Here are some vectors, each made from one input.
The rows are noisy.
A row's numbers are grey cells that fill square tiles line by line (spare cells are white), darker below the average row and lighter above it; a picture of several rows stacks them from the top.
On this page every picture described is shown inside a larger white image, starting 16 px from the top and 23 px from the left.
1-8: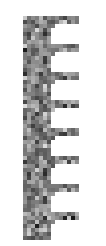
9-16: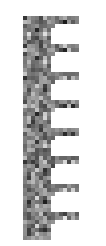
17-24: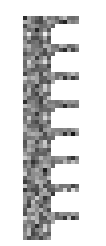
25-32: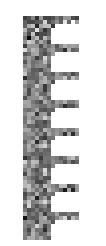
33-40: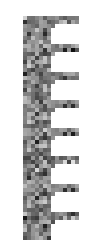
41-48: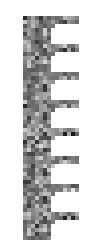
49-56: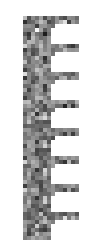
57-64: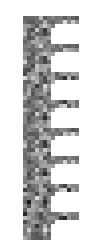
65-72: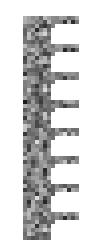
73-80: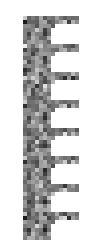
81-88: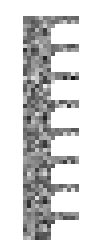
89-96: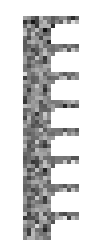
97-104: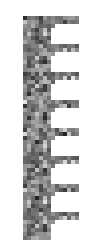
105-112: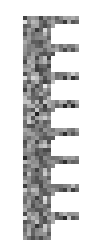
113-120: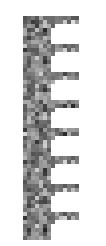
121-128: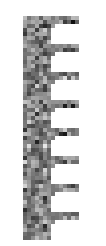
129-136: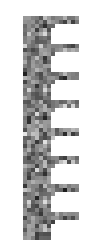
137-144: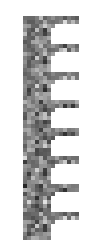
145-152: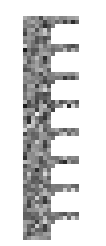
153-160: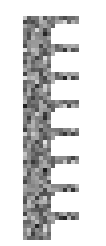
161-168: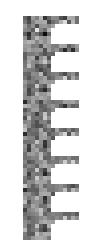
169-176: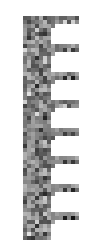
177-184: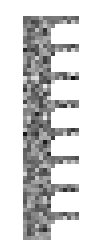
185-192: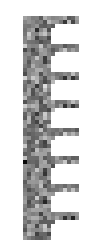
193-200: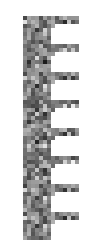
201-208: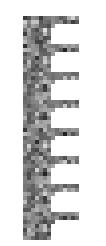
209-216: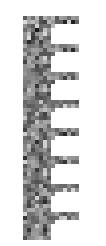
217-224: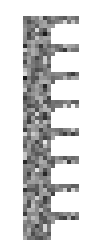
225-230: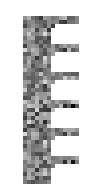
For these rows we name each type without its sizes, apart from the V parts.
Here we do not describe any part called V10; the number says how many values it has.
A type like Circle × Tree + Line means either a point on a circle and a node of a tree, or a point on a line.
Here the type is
Bool × (Circle + V10 × V10).
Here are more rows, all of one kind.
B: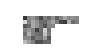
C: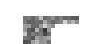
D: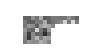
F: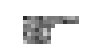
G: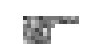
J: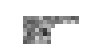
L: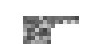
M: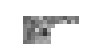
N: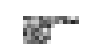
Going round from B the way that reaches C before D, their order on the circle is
B, G, L, C, N, F, M, D, J.
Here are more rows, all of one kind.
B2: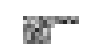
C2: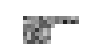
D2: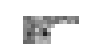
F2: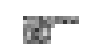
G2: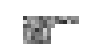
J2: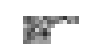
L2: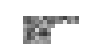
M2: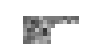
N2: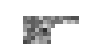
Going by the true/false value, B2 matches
C2, F2 and G2.
